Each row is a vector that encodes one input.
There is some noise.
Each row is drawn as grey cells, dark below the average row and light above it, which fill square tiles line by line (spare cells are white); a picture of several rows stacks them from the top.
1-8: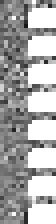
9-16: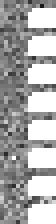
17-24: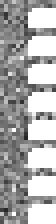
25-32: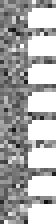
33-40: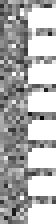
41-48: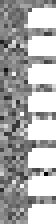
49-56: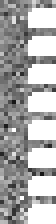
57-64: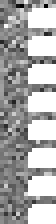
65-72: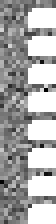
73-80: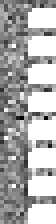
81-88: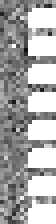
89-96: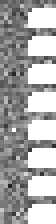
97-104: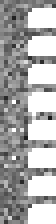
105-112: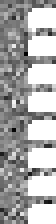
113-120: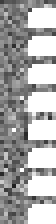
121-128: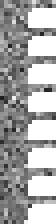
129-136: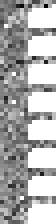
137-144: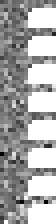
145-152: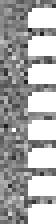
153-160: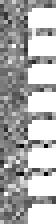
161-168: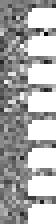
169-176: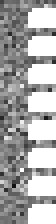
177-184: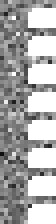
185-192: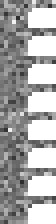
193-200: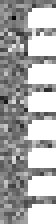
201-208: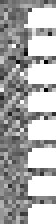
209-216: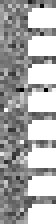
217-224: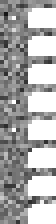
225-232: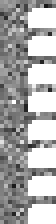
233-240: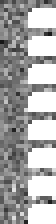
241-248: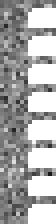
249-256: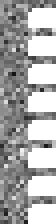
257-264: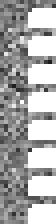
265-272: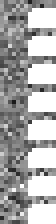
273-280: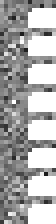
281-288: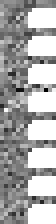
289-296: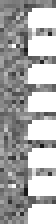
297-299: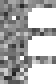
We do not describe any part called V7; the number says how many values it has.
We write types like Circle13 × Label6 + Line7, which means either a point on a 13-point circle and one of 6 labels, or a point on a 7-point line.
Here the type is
Bool × V7 + Tree12 + Unit.
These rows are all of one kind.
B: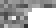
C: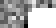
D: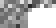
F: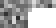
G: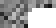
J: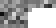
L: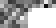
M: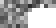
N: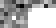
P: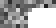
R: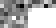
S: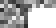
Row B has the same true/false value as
C, F, G and J.
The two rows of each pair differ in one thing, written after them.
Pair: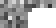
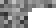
the value of V7
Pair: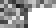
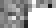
the true/false value
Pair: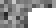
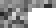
the value of V7
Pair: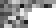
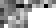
the true/false value
